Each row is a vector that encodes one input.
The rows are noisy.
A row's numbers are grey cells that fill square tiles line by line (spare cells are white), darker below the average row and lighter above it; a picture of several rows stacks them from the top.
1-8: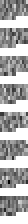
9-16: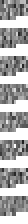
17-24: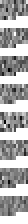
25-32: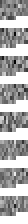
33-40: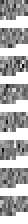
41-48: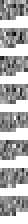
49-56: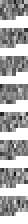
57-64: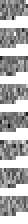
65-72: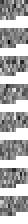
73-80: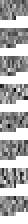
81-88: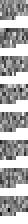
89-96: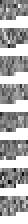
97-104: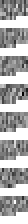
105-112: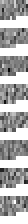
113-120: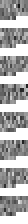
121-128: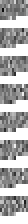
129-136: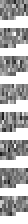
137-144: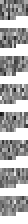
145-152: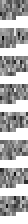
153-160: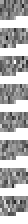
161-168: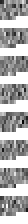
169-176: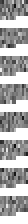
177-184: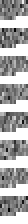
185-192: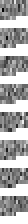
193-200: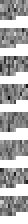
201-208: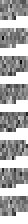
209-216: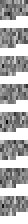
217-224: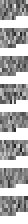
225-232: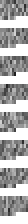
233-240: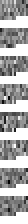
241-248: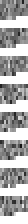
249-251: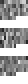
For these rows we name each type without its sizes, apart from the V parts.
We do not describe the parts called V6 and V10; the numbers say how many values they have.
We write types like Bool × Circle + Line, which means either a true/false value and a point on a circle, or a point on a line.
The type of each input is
Bool × Label × Label + V6 × V10.
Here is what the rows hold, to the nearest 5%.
About 55% of them hold two labels and a true/false value. The rest hold a value of V6 and a value of V10.
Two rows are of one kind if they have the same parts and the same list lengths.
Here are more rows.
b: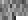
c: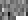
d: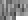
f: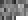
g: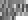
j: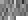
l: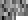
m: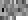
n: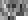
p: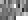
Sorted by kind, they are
b, d, g, j, m, p
c, f, l, n

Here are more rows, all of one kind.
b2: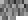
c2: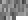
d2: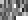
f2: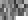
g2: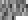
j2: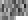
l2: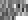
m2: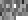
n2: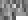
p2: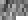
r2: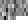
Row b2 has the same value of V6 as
d2, g2, m2 and p2.
